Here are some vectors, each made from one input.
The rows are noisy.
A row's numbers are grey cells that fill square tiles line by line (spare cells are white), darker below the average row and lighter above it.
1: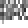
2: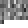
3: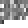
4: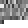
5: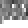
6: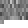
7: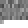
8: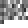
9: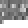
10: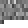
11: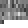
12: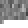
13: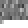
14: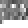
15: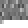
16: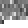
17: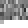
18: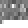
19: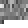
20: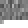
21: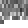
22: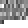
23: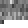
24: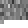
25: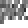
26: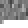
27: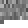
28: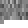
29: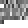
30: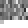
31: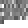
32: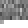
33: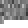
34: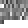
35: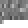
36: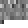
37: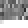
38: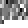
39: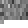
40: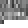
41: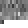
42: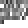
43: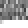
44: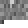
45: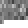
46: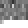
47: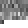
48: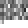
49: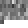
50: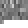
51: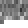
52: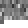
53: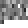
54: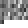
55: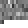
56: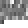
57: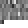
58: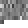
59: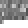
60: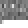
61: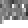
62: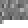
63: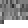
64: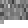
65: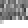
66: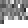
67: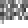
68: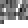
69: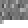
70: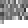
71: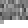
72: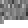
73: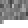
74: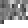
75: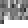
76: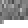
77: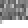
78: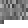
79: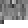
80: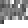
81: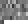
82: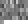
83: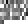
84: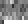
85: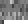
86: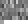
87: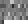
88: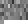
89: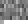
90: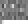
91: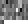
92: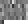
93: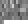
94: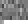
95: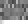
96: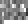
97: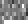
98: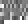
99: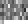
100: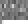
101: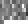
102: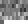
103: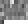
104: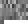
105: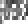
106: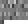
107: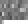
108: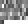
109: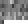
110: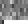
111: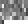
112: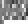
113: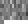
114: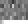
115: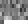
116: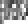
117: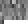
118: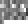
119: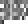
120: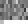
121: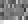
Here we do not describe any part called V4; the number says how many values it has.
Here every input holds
a list of up to two items, each a true/false value and a value of V4.
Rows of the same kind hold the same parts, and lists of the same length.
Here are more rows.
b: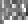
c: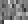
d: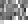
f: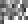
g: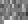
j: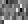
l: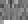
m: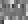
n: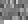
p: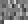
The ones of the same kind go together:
b, d, g, l, n
c, f, m, p
j

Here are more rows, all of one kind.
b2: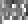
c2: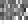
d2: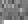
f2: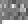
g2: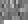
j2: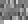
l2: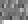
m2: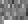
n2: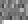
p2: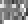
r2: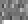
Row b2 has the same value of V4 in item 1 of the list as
c2 and f2.
